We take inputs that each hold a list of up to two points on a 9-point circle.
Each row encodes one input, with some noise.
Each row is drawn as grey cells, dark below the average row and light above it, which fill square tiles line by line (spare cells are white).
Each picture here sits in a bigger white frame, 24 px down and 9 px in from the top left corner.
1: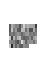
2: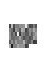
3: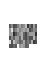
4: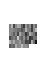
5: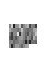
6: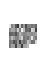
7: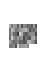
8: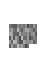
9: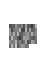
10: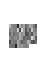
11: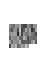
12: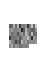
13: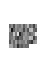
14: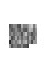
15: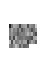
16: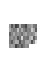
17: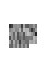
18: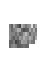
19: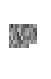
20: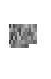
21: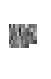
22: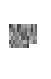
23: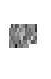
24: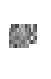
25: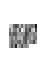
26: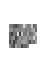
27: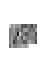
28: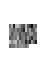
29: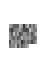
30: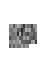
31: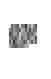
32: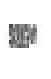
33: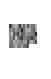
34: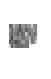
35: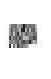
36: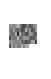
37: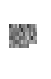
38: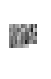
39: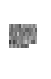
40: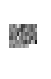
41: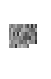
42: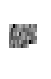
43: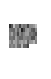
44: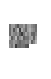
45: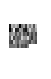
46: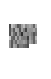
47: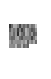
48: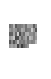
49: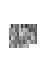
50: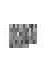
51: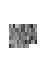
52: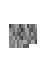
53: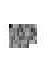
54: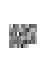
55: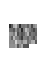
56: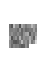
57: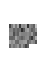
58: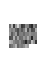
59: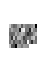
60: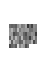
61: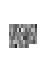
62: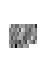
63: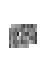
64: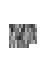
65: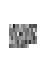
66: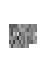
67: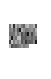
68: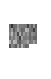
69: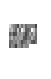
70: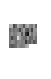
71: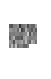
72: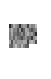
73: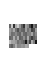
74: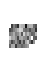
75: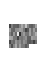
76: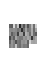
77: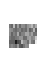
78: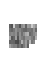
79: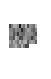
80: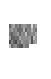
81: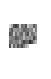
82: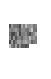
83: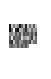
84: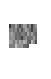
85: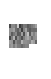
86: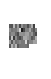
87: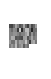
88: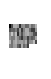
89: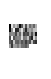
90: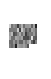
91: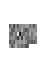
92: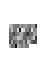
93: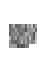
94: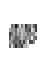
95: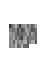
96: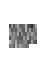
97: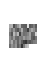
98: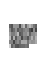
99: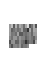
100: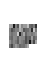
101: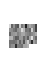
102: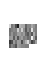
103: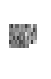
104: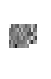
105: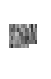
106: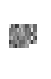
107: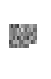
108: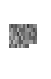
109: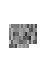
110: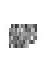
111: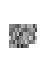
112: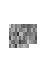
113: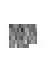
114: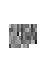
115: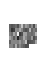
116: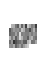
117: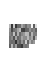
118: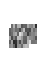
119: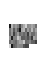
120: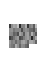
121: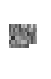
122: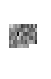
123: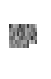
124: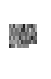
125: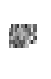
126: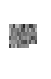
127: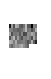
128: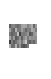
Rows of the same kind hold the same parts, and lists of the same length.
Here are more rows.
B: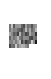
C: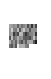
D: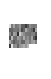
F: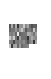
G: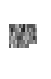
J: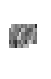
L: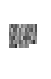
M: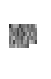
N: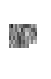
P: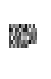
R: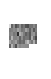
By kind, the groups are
B, C, D, G, M, N, R
F, J, L
P

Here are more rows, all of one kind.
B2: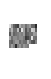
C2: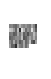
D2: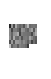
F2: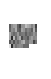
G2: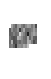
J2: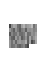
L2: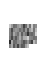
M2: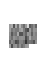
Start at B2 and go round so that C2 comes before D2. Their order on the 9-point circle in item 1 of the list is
B2, C2, J2, F2, D2, M2, L2, G2.
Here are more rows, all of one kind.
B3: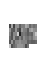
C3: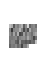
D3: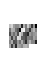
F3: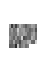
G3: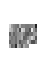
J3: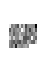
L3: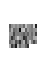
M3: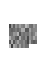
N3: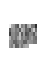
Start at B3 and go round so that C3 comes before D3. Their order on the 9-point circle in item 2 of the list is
B3, M3, F3, L3, C3, J3, N3, D3, G3.
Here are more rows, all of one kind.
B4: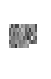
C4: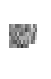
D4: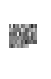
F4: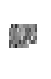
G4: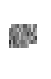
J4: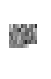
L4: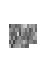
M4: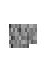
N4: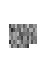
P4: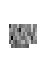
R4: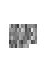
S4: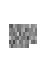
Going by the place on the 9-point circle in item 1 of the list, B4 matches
F4 and R4.
